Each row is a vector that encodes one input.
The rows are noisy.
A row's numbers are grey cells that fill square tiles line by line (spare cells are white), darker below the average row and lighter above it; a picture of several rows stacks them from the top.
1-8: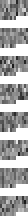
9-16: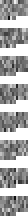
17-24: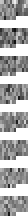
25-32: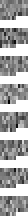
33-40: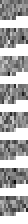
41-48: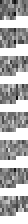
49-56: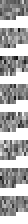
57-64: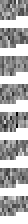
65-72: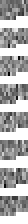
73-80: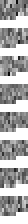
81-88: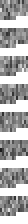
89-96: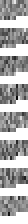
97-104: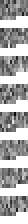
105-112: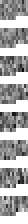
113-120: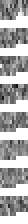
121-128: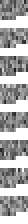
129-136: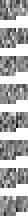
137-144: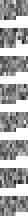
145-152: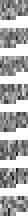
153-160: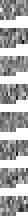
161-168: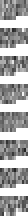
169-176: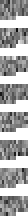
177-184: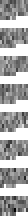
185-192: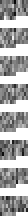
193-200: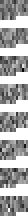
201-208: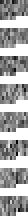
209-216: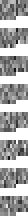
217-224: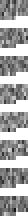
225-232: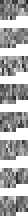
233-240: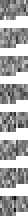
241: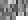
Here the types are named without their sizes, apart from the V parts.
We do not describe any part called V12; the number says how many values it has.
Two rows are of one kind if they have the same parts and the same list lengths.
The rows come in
2 kinds.
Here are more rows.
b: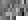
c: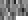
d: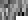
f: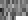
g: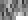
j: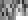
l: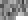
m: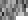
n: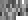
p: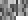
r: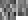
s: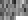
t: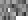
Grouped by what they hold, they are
b, c, d, f, n, r, s
g, j, l, m, p, t

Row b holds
a true/false value and a value of V12.
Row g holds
a point on a line, a node of a tree and a true/false value.
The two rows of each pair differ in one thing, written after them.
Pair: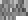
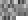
the true/false value
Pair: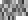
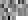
the true/false value
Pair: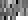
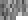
the place on the line
